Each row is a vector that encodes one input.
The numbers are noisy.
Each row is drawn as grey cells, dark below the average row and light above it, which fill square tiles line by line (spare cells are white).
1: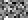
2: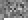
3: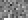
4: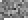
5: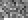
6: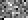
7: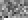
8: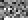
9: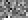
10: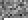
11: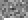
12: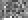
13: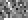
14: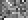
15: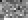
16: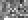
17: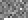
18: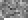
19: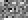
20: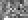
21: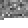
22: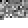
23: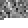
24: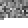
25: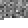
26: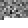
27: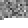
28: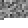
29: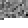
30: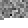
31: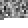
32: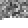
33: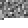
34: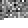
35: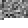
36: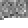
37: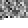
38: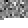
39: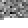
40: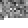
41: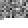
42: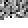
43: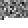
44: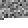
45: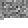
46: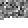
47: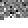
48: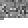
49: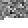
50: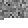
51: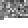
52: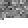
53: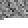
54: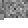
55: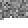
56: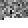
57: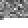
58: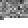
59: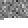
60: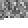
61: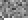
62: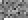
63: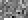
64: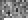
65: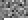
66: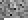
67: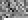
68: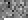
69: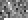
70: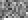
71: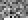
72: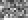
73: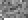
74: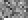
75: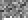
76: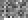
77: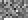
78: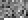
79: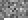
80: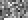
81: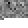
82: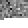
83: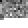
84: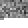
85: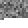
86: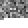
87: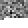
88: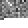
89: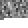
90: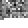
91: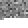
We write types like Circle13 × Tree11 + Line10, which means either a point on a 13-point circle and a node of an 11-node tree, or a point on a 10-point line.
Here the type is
Line7 + Tree7 × Tree7.
